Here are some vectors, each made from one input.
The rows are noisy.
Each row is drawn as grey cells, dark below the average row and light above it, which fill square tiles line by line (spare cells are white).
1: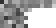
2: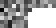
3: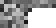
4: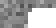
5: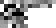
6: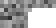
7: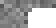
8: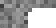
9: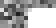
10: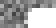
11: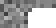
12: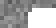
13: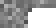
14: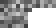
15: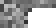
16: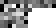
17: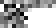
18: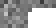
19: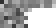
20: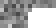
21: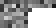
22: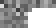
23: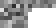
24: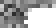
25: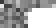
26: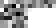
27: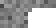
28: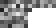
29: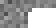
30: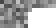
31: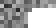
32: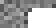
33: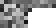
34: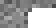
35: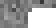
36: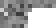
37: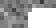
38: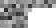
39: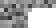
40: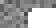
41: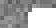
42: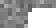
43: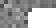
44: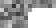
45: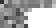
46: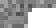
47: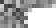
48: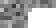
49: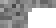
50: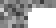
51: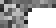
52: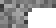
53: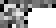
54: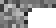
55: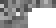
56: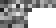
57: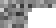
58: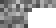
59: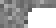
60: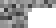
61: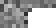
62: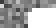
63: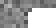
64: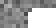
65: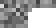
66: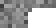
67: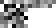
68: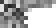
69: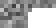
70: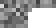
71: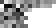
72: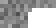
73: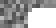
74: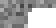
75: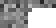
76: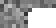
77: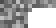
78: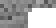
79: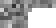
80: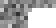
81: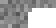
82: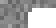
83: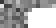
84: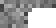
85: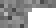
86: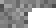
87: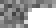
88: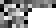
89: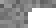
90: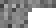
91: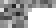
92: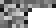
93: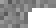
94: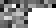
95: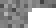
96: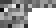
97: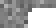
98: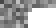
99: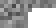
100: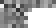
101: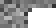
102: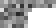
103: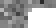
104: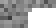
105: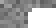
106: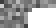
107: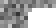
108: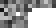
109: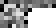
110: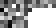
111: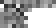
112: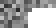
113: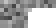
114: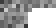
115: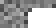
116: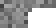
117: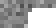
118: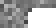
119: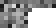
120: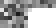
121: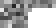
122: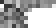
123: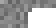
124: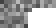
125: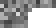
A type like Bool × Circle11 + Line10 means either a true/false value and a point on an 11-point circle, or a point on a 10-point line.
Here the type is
Bool × (Tree9 + Unit) + Tree8.
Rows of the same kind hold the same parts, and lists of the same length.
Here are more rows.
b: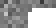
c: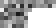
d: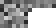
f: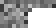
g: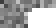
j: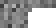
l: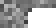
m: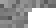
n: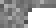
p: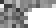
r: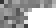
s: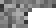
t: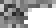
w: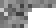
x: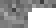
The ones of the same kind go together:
b, d, f, j, m, s, x
c, l, n, w
g, p, r, t

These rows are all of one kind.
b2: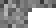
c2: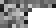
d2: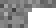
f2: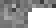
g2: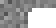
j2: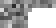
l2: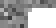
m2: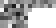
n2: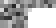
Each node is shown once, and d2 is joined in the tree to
l2.
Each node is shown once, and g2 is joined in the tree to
m2.
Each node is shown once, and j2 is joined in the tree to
b2 and c2.
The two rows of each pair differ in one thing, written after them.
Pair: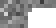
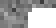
the node of the tree
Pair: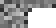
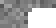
the node of the tree
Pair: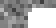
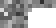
the node of the tree
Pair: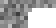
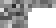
the node of the tree
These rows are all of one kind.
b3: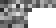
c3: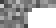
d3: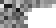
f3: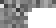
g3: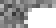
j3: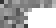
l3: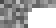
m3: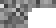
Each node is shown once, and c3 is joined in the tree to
b3, d3, f3 and l3.
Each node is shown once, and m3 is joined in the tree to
f3.
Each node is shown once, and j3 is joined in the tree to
b3.
